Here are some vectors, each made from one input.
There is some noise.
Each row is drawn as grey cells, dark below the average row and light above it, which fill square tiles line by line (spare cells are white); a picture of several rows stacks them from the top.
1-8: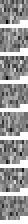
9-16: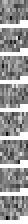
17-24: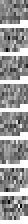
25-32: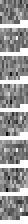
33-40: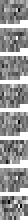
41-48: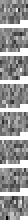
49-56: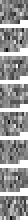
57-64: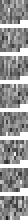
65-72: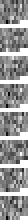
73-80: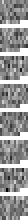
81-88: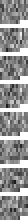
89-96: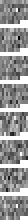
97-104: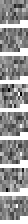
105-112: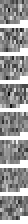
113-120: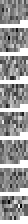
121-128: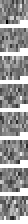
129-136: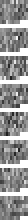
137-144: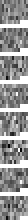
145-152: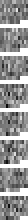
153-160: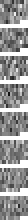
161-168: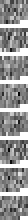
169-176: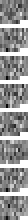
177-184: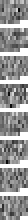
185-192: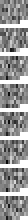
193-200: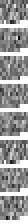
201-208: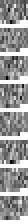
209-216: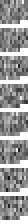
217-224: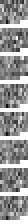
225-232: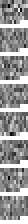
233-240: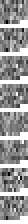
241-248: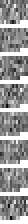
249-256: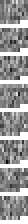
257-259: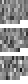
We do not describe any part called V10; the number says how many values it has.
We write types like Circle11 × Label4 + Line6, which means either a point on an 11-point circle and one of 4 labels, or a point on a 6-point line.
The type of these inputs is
Line5 + List3(Circle9) + V10 × V10 × V10.
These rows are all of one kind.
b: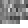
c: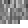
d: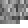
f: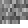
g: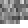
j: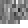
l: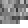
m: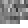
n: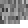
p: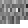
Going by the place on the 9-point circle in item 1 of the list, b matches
d, g, l and m.
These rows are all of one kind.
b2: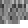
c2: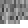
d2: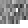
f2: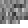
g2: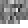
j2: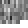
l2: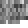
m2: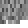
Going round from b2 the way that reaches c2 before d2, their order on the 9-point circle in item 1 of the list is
b2, c2, m2, j2, g2, d2, f2, l2.
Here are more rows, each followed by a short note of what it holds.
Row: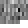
a list of two items
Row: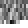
a point on a 5-point line
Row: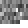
a list of one item
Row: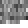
a list of three items
